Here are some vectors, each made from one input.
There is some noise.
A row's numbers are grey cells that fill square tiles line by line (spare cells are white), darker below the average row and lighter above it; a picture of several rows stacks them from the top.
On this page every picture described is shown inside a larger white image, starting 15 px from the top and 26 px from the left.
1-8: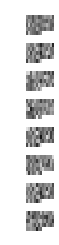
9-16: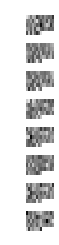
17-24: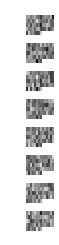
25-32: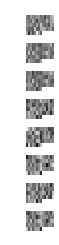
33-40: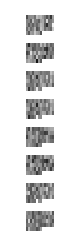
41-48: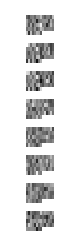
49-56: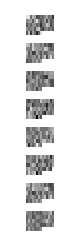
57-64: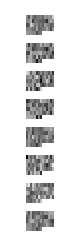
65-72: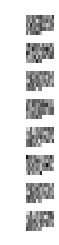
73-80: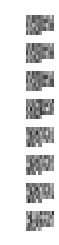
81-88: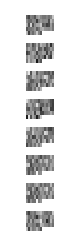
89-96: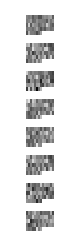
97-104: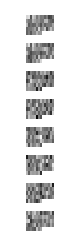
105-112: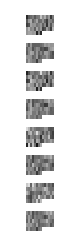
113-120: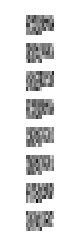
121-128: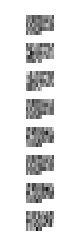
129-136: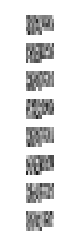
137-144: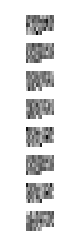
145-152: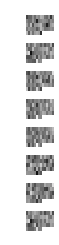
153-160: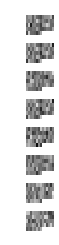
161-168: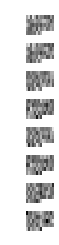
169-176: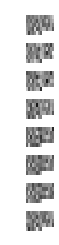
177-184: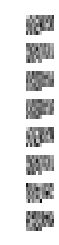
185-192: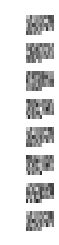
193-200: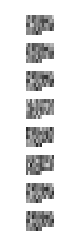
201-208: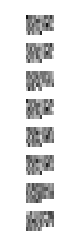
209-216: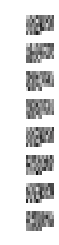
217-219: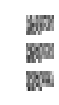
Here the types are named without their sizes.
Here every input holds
a point on a line and a true/false value.
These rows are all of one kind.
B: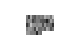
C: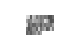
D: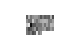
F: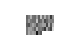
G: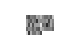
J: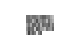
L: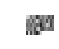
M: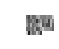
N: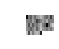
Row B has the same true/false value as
F and L.
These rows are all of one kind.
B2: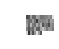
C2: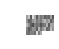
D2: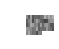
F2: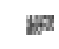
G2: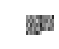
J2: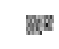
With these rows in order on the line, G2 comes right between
C2 and D2.
